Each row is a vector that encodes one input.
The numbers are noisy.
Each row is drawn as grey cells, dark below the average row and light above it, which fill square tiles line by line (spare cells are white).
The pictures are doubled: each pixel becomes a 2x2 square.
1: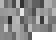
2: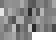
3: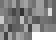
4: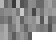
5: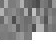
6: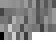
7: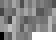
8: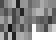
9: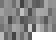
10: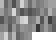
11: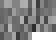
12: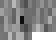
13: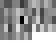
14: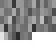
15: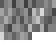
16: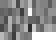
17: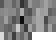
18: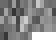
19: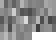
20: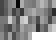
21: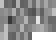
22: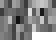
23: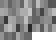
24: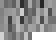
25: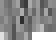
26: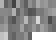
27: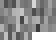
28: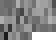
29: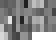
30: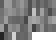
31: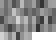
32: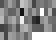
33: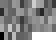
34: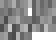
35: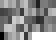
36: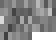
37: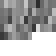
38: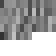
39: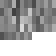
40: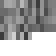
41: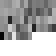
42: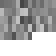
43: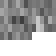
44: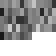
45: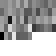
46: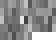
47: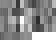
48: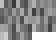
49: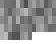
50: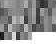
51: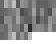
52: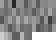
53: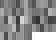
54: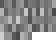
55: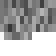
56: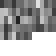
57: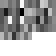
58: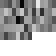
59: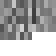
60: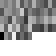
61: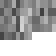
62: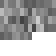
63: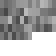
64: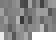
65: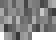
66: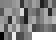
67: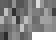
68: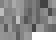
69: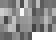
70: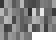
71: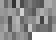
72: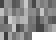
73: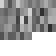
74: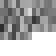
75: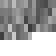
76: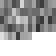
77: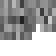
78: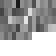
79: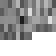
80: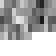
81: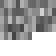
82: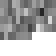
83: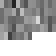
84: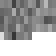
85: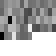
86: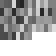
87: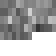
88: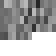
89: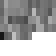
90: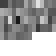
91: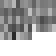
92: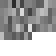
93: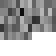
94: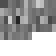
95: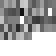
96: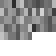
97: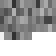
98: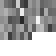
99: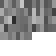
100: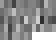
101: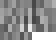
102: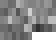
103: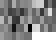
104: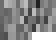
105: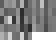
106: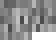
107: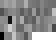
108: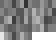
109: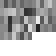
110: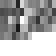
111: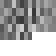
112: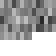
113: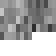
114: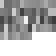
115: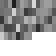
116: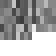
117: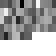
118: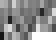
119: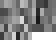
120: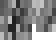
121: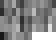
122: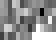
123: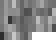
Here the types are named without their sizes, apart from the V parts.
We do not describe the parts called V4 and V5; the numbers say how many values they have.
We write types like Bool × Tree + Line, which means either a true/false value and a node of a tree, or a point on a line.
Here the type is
Label × Line + V4 × V5.
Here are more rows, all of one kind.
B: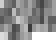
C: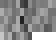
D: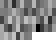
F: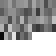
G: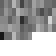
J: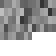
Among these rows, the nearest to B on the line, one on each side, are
C and D.
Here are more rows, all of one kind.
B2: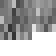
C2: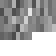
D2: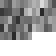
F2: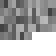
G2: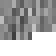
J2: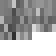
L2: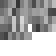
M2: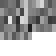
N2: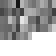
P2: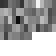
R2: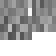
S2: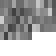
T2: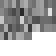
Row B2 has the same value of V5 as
G2, J2, S2 and T2.
